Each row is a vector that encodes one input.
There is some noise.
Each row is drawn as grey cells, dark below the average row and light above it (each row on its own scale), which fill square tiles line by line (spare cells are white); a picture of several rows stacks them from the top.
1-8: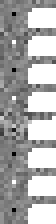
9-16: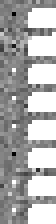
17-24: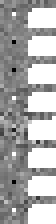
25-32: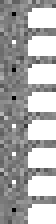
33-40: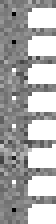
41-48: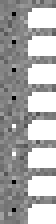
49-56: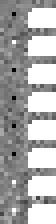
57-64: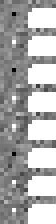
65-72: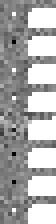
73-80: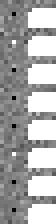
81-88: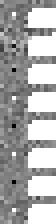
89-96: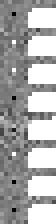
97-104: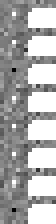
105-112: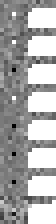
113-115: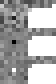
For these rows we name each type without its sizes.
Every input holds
either a fixed value, or a node of a tree and a true/false value.
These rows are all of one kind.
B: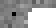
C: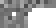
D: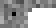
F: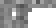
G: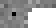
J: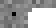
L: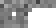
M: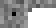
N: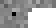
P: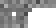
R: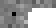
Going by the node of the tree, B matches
L and P.
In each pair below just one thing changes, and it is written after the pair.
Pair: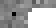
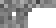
the true/false value
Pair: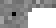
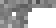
the true/false value
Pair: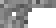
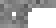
the node of the tree
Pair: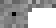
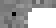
the node of the tree
